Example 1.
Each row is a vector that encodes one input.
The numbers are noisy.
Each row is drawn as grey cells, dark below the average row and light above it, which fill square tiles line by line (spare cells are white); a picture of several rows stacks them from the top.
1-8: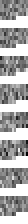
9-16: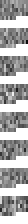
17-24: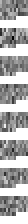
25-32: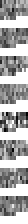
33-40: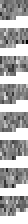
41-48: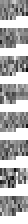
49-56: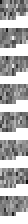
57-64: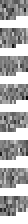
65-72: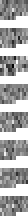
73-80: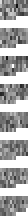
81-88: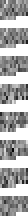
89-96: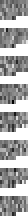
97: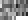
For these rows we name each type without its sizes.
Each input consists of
a list of points on a line.
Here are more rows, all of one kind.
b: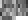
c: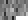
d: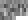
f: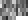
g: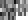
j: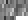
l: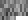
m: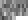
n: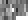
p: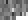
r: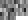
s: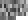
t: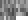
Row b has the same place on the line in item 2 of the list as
g and r.
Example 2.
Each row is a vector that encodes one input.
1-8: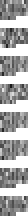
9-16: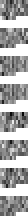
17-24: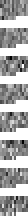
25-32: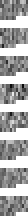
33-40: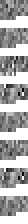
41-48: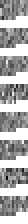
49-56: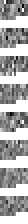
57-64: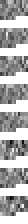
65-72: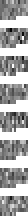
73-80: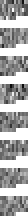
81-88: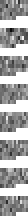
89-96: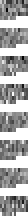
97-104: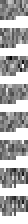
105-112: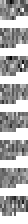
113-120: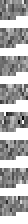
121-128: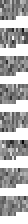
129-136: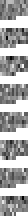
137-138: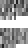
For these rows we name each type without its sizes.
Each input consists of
either a point on a circle, or a point on a line.
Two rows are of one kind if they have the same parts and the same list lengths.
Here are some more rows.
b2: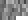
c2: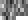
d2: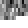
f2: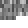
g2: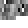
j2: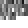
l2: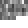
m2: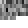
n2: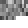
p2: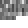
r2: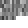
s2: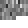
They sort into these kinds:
b2, f2, l2, n2, p2, r2, s2
c2, d2, g2, j2, m2

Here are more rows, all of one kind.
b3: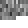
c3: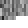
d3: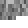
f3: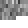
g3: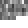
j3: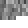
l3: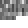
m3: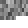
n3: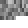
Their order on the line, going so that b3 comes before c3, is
n3, m3, b3, f3, j3, d3, g3, l3, c3.
